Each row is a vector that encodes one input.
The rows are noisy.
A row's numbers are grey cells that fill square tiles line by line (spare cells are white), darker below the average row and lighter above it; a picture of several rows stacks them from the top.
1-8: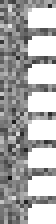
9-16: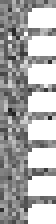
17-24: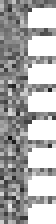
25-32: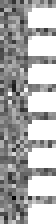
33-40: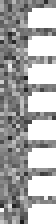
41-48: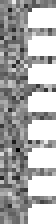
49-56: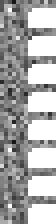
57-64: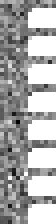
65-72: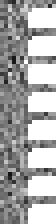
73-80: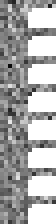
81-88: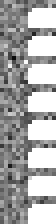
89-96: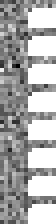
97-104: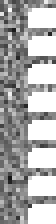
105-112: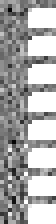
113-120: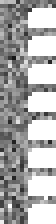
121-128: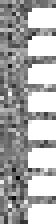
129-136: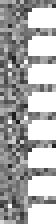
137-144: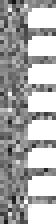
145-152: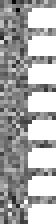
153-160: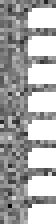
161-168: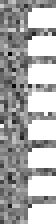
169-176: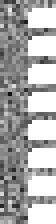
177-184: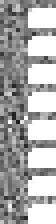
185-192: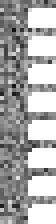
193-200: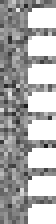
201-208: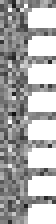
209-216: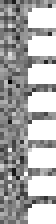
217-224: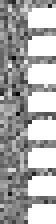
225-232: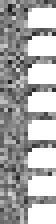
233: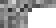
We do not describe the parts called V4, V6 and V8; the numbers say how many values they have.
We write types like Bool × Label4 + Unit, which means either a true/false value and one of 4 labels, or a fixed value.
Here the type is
(Bool × Line5 × V6 × V8 + Label9) × V4.
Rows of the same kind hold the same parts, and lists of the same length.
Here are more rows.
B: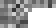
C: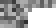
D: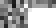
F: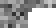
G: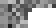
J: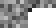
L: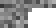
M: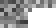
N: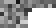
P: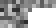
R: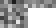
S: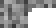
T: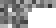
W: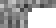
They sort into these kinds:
B, C, D, M, P, R, T
F, G, J, L, N, S, W

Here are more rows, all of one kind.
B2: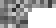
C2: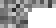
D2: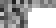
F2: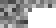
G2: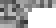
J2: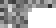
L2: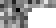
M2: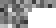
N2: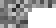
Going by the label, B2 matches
C2 and N2.
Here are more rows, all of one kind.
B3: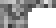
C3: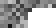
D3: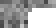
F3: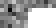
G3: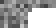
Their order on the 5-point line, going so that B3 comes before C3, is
B3, G3, C3, F3, D3.
